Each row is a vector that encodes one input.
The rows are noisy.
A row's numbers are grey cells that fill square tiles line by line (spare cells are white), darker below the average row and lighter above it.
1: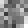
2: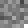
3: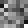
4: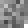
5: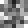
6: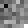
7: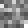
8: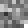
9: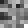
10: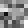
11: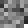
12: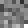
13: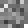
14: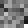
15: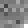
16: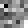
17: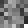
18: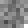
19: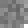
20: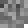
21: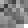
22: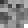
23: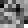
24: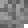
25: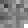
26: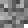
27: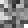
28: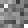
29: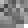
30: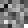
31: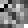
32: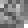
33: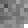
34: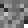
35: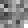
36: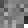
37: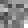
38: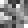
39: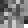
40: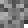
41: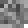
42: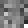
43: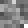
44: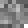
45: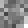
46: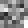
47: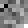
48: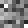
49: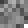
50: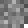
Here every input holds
a point on a 5-point line and a true/false value.
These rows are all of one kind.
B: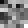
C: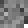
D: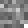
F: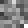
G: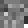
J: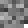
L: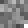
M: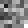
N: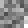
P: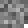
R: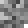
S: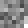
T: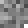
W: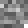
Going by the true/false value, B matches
M, N and S.
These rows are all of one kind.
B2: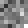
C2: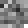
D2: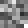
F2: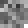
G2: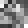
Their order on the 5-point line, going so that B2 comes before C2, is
D2, G2, B2, F2, C2.
